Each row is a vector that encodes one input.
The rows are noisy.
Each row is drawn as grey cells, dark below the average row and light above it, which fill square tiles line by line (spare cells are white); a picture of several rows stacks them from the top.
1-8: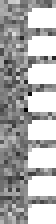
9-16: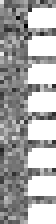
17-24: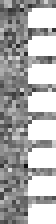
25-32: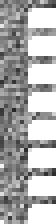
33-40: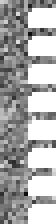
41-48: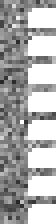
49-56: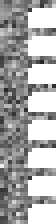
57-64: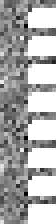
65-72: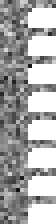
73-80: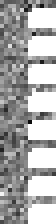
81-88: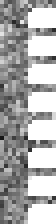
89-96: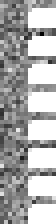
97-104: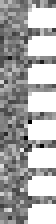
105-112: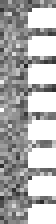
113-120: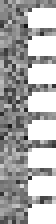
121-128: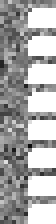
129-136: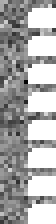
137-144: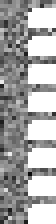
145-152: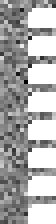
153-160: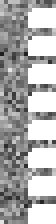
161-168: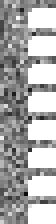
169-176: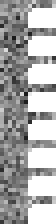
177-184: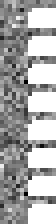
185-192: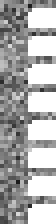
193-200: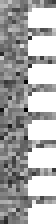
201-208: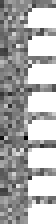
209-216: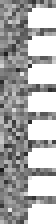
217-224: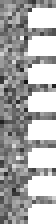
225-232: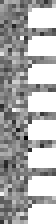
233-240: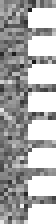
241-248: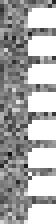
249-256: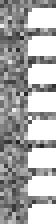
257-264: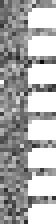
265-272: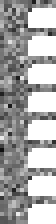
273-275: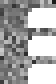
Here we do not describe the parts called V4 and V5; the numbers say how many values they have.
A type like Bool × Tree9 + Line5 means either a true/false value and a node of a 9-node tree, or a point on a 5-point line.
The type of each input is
Circle11 × V4 + (Line6 + Line7) × V5.
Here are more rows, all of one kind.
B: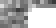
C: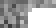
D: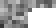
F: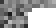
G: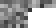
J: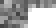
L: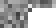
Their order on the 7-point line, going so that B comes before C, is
F, D, L, G, B, J, C.
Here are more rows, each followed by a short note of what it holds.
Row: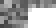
a point on a 7-point line and a value of V5
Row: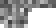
a point on a 6-point line and a value of V5
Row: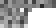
a point on a 6-point line and a value of V5
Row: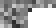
a point on an 11-point circle and a value of V4
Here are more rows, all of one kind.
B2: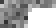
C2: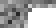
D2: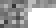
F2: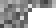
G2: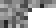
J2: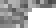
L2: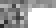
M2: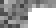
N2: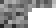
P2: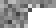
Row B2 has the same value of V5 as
M2 and N2.
